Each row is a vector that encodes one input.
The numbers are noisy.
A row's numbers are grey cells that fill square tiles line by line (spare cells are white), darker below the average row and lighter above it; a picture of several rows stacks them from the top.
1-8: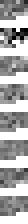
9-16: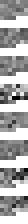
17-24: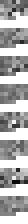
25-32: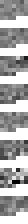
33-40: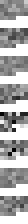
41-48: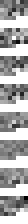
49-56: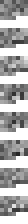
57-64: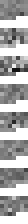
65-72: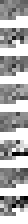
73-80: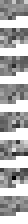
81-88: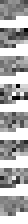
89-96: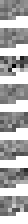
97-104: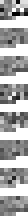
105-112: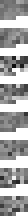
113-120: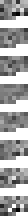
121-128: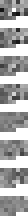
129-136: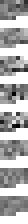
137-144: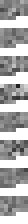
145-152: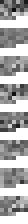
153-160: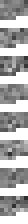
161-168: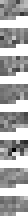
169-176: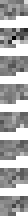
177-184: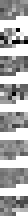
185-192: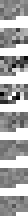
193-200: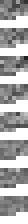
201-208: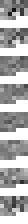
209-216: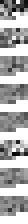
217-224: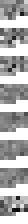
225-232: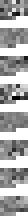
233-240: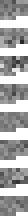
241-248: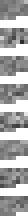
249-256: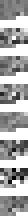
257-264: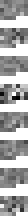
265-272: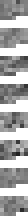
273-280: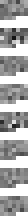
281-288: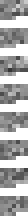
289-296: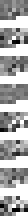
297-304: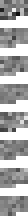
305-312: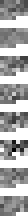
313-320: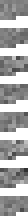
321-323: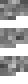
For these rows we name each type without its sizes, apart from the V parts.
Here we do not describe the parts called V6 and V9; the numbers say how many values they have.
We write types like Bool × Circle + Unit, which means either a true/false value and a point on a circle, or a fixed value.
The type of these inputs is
Bool × Bool × Bool × (Line × Line + V9) × V6 + Unit.
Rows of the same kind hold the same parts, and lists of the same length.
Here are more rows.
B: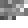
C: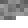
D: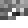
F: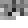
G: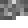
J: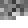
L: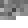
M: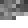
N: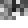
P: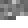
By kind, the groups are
B
C, G, L, P
D, F, J, M, N

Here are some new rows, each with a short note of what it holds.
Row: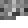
a point on each of two lines, three true/false values and a value of V6
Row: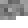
three true/false values, a value of V6 and a value of V9
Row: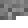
a point on each of two lines, three true/false values and a value of V6
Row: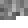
three true/false values, a value of V6 and a value of V9
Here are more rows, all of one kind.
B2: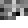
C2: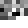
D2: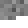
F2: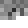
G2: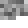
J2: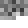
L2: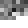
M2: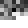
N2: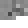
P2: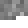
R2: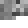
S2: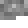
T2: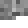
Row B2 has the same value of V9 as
C2, G2, P2 and S2.
